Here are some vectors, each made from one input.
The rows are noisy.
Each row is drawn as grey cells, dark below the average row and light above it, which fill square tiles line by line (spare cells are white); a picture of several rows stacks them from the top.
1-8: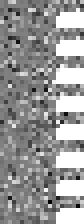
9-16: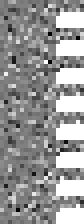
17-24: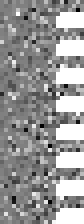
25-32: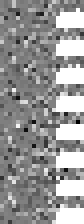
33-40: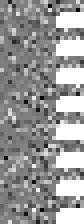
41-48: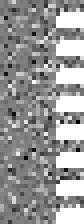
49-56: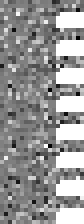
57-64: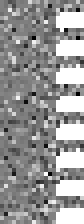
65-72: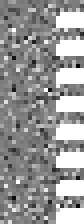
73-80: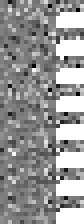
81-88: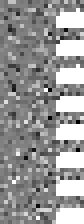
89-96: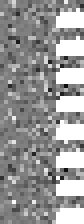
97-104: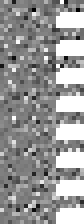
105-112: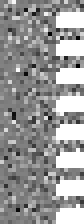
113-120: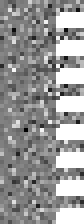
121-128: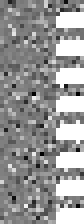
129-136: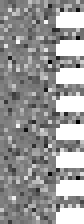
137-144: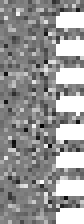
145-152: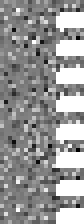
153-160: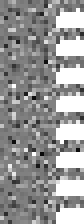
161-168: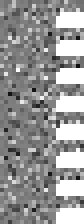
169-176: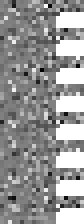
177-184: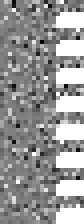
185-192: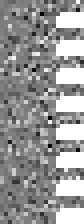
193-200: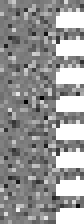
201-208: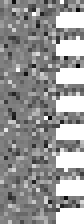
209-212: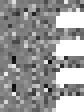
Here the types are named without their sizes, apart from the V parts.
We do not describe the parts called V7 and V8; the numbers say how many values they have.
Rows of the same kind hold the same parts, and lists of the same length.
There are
2 kinds of row.
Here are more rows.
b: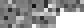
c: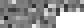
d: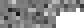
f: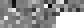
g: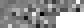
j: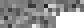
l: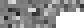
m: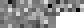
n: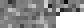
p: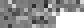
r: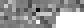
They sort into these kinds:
b, c, d, j, l, p, r
f, g, m, n

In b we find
a point on each of two lines, a true/false value and a value of V7.
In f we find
a point on a line and a value of V8.
